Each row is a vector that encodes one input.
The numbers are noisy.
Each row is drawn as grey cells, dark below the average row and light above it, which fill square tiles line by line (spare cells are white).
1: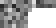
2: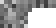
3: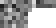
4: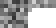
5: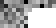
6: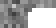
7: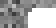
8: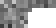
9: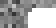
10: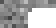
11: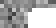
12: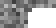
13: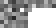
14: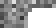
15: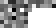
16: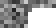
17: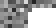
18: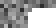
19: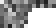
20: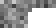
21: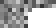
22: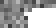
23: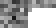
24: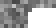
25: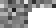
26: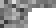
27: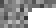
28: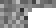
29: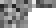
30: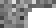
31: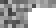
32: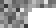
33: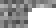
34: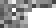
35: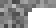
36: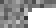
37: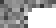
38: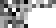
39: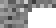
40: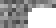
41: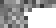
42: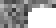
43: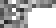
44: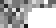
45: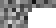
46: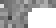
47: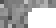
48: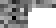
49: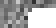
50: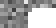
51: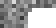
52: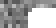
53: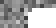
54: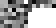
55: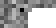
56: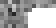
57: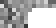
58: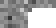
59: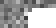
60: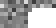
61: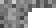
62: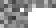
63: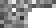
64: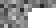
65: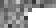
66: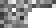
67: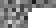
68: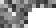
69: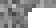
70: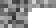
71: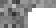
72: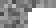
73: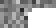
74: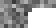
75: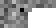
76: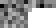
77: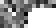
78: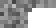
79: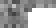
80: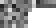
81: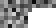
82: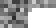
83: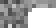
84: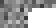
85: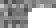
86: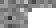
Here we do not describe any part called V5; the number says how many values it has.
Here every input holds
a value of V5, together with a list of up to two points on a 4-point line.
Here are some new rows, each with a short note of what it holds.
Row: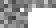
a value of V5, together with the empty list
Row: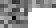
a value of V5, together with the empty list
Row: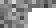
a value of V5, together with a list of two items
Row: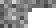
a value of V5, together with a list of two items
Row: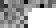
a value of V5, together with the empty list
